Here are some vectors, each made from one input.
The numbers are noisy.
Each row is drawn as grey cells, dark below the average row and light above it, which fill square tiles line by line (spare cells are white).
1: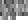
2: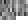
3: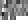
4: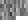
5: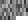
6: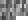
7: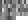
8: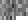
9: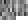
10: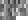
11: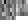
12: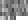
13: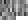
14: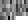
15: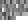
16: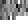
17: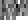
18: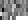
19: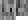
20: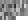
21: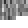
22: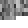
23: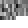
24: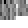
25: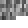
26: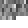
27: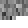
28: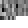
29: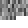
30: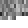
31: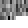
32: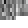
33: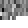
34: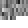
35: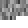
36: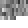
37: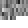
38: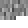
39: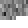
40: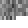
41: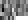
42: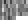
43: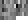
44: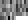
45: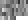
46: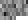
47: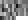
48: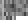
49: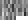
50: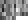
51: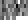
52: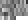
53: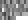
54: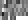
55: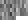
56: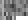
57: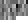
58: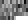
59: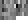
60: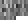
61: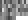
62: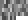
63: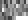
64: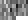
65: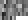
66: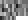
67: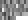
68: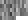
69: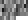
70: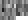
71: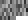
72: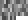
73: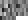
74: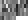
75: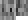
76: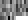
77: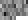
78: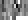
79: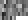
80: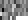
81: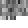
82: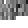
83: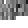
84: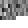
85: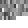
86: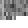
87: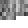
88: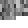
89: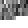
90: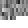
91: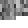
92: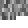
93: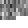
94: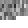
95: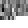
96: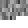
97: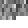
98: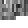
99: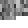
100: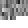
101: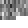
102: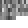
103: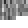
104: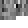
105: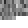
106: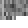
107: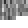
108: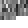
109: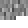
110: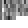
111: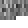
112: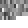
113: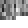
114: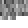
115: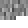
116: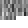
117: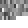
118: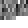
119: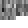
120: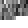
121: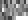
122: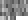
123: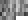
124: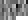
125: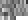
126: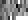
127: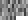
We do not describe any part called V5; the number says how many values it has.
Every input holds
a value of V5, together with either a node of an 8-node tree, or a node of a 9-node tree.
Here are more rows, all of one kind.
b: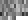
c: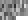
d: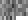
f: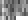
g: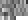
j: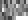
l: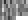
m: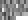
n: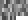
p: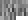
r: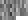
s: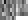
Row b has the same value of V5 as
f and g.
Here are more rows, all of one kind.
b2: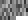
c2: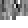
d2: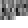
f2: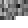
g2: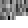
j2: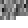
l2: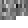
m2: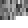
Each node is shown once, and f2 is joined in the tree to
b2.
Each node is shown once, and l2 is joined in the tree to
b2, g2 and m2.
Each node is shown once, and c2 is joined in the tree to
m2.
